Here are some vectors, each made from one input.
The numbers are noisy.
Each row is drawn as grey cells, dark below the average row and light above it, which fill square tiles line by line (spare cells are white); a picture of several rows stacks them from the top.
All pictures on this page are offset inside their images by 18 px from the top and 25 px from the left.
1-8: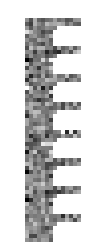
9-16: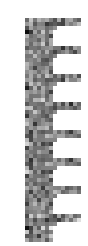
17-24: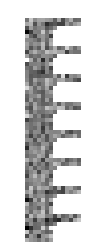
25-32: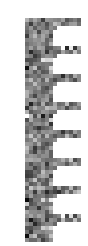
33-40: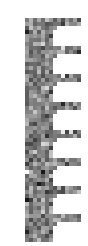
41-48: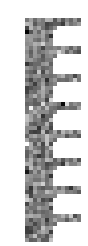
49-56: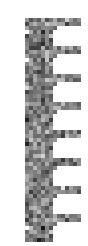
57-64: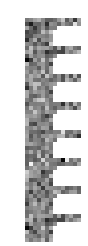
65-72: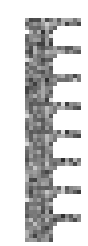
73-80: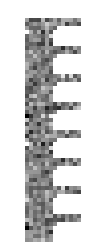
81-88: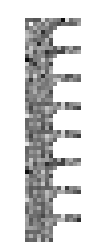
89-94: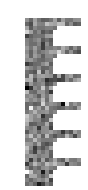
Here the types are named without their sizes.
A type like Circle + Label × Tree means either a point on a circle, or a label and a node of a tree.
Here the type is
Line × (Line + Tree).
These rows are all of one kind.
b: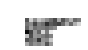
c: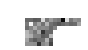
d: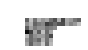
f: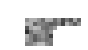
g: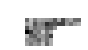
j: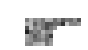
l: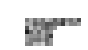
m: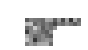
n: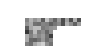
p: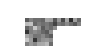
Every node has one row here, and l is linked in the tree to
b and g.
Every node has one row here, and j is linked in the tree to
f.
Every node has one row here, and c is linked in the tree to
g and m.
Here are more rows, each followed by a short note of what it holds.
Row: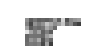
a point on each of two lines
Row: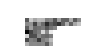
a point on a line and a node of a tree
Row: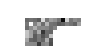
a point on a line and a node of a tree
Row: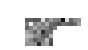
a point on a line and a node of a tree
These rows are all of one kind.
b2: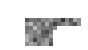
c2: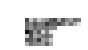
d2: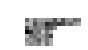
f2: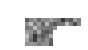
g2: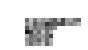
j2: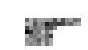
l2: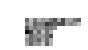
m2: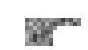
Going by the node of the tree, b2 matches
d2 and j2.
